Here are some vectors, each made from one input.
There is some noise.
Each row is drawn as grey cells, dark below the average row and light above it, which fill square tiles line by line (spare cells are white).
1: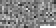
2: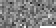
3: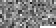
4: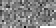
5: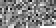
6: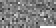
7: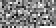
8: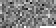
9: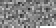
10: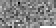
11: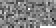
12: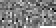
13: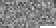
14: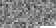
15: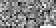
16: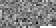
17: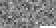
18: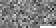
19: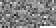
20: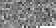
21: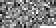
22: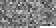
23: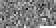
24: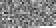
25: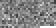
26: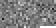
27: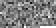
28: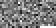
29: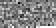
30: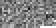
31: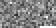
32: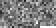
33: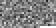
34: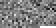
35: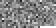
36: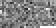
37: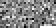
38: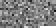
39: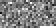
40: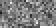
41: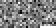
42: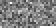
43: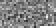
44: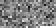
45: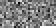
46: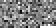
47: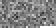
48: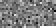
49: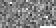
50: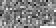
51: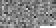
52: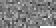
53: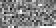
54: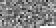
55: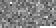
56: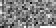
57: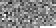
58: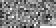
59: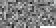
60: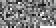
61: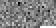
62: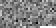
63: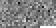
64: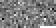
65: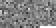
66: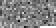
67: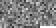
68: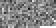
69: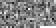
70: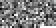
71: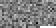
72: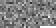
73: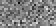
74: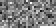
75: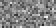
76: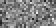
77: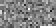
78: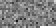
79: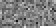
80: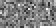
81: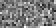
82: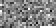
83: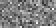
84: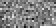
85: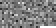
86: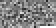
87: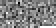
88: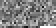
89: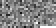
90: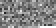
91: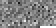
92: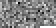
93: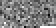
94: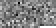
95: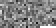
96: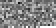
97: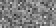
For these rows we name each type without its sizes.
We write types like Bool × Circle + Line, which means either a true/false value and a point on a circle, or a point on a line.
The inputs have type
Bool × Tree + Line.
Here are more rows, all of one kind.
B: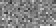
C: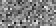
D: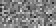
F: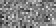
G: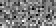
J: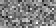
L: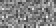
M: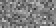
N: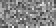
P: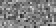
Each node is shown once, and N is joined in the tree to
B, C, F, J and L.
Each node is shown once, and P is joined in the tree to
L.
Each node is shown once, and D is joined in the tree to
B.
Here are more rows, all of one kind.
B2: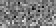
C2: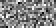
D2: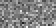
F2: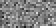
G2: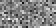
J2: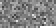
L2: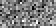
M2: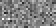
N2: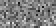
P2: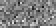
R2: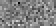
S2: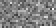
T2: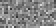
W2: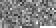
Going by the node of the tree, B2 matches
L2, N2 and P2.
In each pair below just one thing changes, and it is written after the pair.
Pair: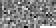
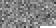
the node of the tree
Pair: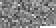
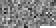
the node of the tree
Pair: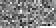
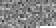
the node of the tree
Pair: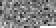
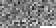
the node of the tree
